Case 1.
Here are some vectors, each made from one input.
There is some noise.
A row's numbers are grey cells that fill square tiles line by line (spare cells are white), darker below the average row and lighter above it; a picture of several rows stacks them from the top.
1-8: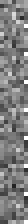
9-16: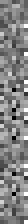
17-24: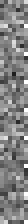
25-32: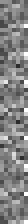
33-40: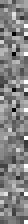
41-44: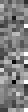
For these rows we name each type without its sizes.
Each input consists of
either a point on a circle, or a fixed value.
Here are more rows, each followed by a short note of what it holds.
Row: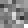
a point on a circle
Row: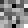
a fixed value
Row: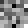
a fixed value
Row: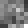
a point on a circle
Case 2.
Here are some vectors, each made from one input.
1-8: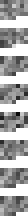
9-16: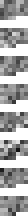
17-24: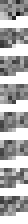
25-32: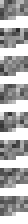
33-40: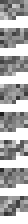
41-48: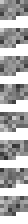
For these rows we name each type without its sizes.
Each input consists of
three true/false values.
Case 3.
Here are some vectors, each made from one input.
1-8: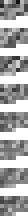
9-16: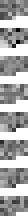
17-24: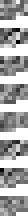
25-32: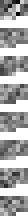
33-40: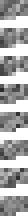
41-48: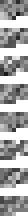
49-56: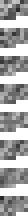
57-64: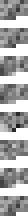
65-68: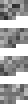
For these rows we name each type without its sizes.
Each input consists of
three true/false values.
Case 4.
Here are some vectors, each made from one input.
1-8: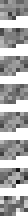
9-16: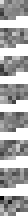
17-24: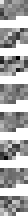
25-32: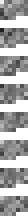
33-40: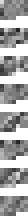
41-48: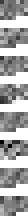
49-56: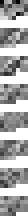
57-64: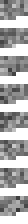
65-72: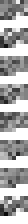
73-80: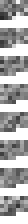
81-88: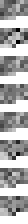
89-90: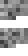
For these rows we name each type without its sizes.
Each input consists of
three true/false values.
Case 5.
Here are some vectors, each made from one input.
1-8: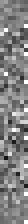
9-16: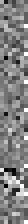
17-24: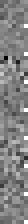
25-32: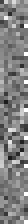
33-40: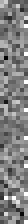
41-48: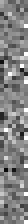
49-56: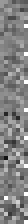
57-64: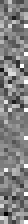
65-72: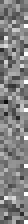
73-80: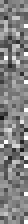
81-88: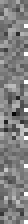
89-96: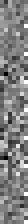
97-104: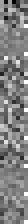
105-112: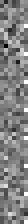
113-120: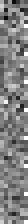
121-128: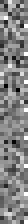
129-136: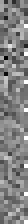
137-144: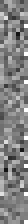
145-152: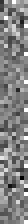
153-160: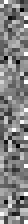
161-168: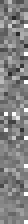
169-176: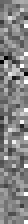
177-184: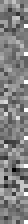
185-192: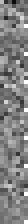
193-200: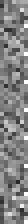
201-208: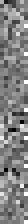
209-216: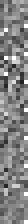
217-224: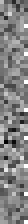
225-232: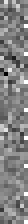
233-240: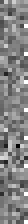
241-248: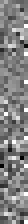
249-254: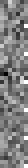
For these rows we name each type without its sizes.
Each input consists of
a node of a tree.
